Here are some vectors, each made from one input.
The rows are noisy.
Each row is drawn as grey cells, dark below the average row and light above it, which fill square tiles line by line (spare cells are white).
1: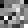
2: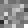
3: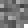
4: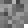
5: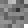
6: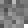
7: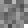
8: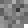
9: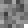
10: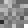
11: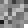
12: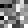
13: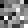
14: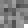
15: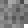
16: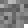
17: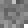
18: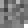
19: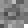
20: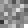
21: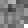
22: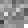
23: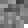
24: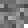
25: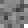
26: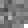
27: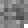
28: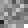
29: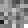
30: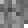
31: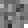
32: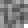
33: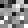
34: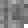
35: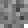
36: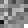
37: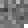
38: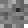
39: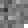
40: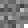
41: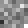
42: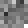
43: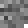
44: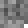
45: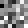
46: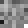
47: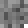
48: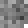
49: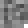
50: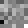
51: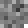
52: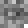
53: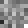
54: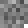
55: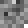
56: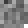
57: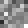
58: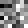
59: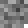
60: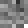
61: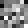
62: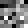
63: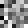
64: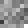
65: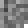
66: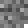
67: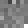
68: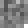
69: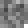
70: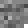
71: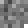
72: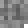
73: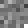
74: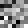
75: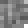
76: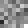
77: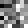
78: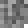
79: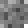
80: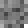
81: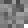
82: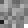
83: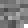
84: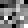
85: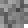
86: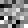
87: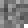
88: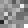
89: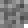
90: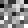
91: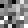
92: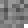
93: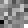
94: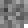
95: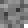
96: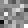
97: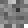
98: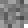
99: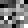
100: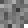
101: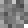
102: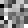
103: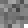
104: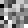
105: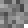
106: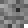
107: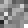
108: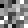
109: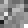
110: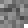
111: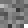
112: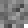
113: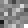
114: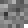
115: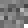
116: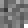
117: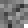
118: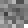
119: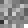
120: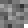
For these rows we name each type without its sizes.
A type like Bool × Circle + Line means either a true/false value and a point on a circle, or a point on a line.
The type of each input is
(Bool × Bool × Bool + Unit) × Line + Label.
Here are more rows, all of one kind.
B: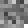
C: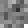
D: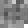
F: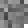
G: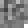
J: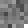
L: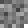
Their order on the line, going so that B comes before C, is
G, D, B, F, C, L, J.
